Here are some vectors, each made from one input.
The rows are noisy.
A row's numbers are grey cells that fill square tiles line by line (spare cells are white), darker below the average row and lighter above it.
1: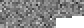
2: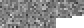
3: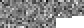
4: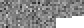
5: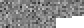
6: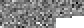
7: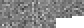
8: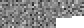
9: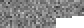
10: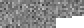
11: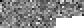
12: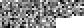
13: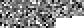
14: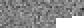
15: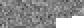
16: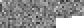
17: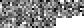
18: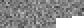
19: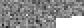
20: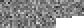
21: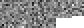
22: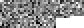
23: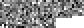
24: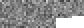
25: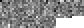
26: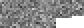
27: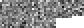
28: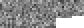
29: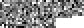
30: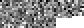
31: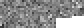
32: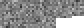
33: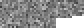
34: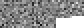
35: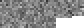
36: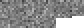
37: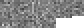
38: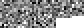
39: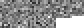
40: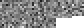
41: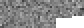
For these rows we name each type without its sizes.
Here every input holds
either a point on a circle, or three true/false values.
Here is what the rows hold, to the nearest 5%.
About 35% of them hold a point on a circle. The rest hold three true/false values.
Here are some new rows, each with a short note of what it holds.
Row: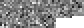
three true/false values
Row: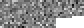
a point on a circle
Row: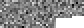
a point on a circle
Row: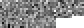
a point on a circle
